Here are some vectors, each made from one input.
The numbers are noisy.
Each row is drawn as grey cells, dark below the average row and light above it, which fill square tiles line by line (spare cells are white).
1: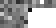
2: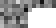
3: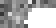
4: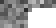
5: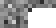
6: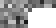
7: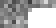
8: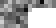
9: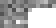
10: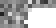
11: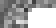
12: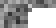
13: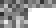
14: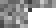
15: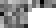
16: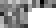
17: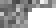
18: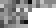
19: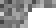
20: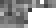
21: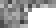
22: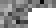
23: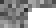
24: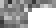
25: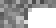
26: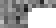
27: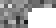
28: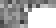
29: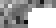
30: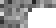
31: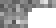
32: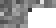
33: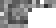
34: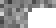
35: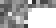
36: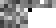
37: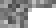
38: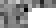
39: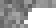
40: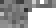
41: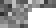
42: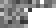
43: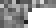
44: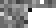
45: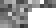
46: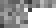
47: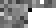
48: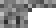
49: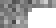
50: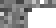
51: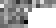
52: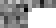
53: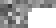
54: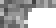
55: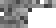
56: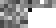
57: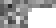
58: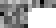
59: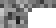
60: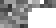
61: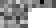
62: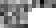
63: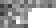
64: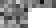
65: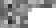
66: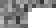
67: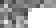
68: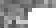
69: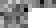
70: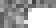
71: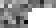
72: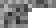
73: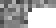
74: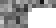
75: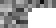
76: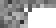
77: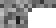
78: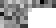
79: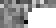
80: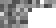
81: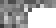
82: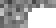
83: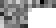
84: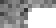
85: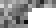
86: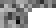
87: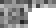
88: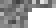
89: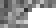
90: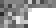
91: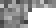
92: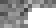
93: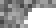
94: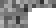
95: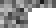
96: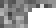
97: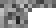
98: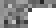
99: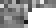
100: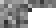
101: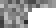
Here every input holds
a point on a 6-point line, together with either a point on a 9-point circle, or a point on a 5-point line.
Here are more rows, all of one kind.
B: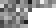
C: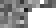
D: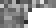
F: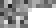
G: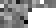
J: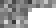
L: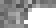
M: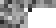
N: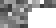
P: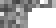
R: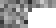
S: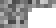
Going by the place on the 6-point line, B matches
D, G and R.
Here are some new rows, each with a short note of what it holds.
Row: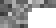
a point on a 9-point circle and a point on a 6-point line
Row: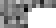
a point on a 5-point line and a point on a 6-point line
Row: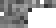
a point on a 9-point circle and a point on a 6-point line
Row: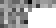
a point on a 9-point circle and a point on a 6-point line
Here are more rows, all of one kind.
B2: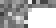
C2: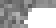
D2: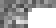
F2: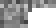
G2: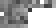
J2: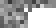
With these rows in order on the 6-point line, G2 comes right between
C2 and J2.
